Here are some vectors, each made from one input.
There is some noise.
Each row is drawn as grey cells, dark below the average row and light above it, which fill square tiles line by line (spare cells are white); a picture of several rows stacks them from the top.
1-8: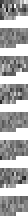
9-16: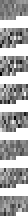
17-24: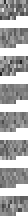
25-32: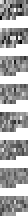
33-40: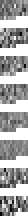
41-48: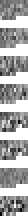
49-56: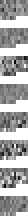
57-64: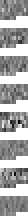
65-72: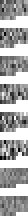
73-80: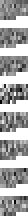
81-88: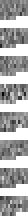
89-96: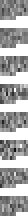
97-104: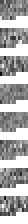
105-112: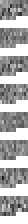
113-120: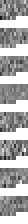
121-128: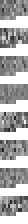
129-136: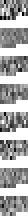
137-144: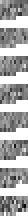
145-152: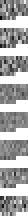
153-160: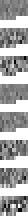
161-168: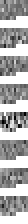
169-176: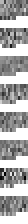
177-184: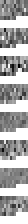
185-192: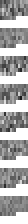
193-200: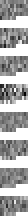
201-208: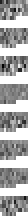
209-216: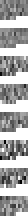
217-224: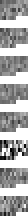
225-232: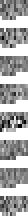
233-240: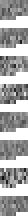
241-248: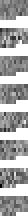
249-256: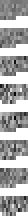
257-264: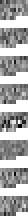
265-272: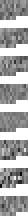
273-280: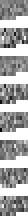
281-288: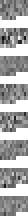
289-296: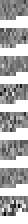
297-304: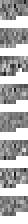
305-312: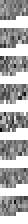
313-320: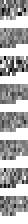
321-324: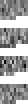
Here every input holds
either a fixed value, or one of 7 labels and a true/false value.
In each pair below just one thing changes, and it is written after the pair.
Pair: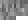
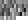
the true/false value
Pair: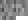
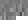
the true/false value
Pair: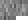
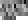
the true/false value
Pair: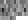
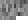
the label
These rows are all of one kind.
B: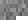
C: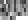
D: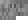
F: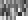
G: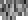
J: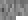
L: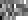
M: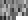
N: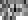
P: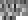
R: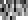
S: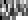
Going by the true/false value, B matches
F, G, N and S.
